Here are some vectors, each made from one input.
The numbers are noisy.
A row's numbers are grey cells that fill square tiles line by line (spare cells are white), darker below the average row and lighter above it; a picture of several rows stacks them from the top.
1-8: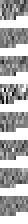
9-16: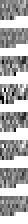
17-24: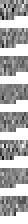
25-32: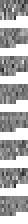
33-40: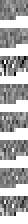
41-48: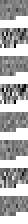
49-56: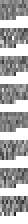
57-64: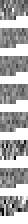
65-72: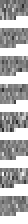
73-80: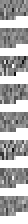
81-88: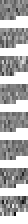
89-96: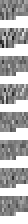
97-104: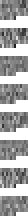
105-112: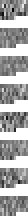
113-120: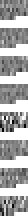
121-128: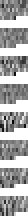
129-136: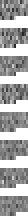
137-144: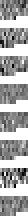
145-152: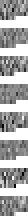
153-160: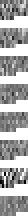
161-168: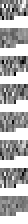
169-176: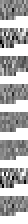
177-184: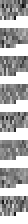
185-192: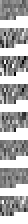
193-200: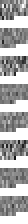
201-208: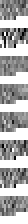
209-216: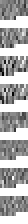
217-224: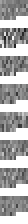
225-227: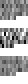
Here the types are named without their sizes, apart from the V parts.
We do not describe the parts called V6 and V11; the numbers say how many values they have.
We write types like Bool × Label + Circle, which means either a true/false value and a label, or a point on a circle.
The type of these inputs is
Bool × (Line + V6) × V11.
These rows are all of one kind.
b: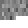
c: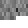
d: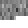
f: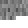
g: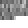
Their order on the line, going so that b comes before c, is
g, b, d, f, c.
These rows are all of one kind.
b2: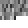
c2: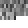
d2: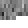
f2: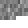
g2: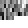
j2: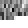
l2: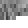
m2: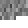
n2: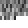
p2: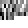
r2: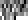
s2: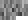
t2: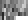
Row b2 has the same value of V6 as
f2, l2, m2 and n2.
